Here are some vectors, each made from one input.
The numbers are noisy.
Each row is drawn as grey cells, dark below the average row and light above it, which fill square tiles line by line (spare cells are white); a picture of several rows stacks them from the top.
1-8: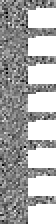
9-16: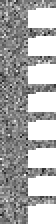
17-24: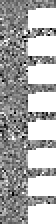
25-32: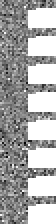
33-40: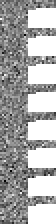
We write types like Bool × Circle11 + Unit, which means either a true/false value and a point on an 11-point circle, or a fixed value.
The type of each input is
Label6 × Label6.
